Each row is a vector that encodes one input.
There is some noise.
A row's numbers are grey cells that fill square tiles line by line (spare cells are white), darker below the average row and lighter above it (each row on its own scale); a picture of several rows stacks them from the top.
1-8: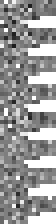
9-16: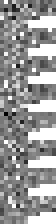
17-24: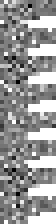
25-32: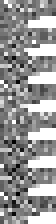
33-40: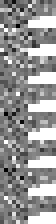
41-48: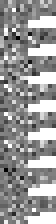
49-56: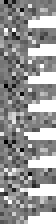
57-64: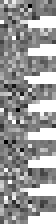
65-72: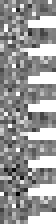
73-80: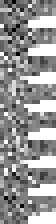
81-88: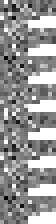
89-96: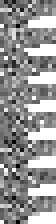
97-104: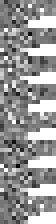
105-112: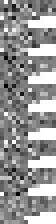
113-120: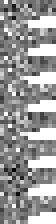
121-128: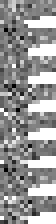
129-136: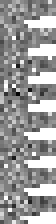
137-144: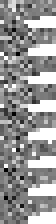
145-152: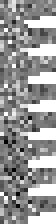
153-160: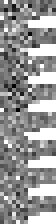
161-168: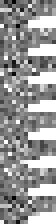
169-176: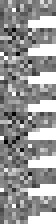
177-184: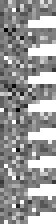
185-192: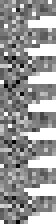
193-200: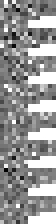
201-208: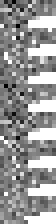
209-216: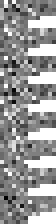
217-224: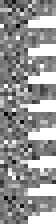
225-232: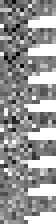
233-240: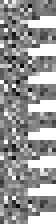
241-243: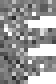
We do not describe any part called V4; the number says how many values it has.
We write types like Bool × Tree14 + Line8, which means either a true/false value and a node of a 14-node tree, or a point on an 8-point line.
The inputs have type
Bool × Circle6 + V4.
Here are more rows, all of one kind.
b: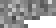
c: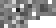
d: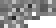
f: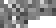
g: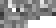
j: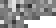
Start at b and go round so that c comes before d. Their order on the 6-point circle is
b, j, g, f, c, d.
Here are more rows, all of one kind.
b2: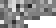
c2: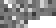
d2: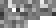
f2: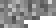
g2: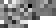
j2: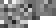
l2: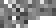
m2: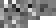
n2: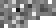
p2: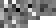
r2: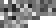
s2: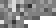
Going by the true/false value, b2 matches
d2, f2, n2 and s2.
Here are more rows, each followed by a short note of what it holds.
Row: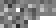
a value of V4
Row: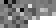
a value of V4
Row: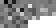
a value of V4
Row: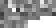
a point on a 6-point circle and a true/false value
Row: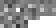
a value of V4
